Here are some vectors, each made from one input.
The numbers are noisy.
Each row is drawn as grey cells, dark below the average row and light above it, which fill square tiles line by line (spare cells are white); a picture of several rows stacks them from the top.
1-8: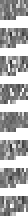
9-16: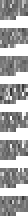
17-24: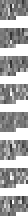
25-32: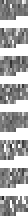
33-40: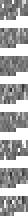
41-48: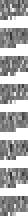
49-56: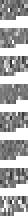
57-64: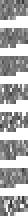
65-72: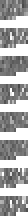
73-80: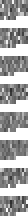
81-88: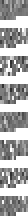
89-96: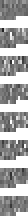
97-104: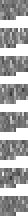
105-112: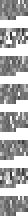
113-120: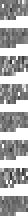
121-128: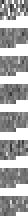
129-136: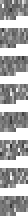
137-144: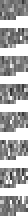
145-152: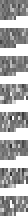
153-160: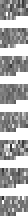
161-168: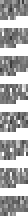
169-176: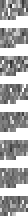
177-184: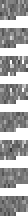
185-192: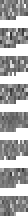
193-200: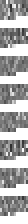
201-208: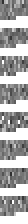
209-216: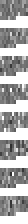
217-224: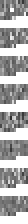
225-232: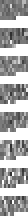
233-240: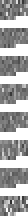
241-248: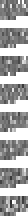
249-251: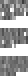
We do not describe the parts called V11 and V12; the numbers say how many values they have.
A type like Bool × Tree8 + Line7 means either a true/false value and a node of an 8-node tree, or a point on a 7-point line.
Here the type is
(Bool × Bool × Bool + Label5) × V12 + V11.
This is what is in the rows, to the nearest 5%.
About 20% of them hold a value of V11. The rest hold a value of V12, together with either one of 5 labels, or three true/false values.
